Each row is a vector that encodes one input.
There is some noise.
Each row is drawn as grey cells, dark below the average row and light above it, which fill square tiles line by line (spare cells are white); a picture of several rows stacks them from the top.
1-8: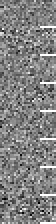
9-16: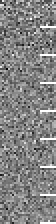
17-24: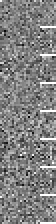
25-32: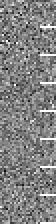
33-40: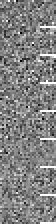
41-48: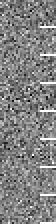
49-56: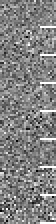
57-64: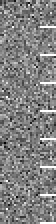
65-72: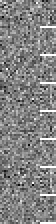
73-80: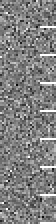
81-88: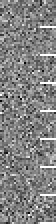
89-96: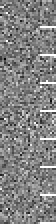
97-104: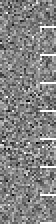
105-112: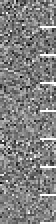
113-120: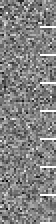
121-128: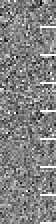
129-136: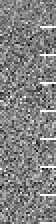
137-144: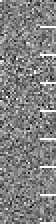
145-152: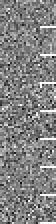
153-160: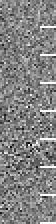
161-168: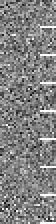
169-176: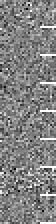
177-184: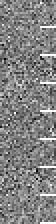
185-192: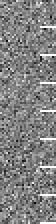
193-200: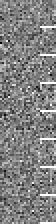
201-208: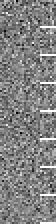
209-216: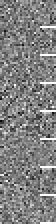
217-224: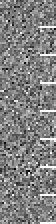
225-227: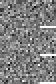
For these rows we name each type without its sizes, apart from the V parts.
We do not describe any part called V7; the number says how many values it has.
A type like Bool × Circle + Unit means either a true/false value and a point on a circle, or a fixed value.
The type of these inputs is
List(Line) + Tree × (Tree + Unit) × V7.
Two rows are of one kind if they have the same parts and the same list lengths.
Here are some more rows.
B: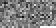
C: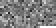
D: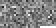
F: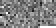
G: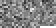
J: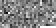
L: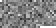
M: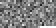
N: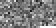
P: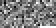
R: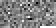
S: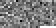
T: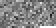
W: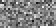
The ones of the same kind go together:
B, P
C, F
D, J, L
G, R, T
M, N, S
W

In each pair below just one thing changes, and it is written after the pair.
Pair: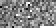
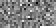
the value of V7
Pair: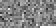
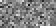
the node of one of the two trees
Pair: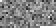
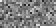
the value of V7
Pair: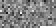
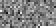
the node of one of the two trees
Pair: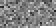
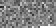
the value of V7
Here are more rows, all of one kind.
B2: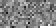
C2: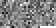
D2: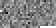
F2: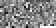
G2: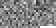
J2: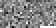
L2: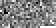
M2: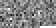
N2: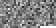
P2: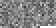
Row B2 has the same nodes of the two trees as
D2, F2, J2 and L2.
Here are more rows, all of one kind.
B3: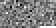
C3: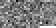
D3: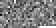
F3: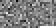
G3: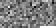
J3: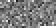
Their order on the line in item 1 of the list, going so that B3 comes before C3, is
G3, J3, D3, B3, C3, F3.
